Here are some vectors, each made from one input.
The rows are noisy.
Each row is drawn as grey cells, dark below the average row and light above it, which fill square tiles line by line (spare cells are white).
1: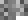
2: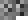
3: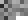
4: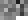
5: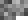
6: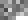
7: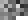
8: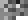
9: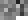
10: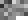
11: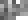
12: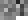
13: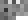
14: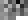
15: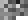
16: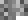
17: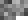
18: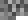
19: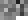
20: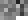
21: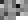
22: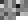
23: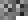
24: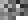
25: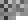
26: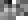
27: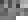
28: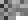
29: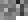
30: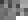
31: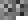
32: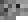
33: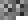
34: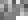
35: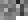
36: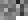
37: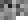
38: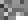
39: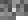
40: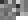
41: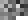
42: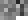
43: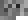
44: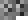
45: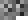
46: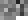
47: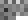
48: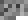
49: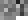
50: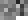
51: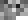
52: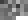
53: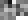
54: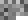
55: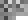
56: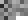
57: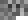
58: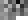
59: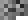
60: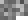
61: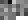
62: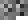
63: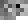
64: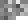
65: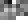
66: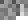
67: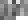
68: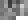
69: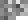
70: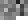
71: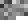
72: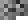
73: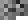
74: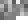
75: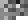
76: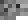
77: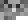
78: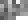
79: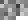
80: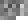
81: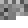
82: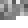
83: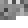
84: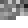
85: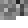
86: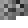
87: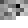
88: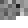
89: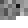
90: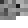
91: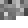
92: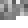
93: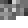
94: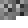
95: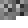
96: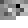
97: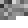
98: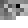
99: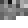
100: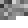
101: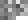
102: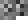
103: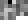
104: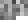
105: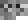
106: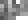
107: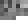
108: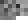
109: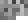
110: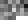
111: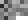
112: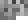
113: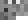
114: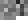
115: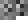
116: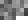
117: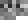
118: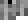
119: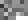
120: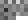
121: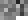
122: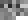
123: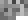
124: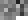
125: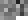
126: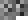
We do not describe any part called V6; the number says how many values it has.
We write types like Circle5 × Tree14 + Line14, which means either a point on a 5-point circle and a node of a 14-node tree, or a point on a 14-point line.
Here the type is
List2(Line5) × V6.
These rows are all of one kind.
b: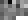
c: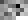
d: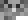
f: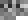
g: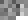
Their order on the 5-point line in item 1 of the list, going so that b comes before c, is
b, f, d, g, c.
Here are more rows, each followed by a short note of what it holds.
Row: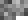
a value of V6, together with a list of one item
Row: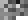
a value of V6, together with the empty list
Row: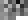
a value of V6, together with the empty list
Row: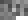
a value of V6, together with a list of two items
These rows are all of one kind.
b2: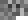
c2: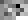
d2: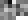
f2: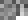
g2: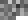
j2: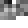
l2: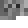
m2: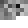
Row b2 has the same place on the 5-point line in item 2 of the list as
d2 and f2.
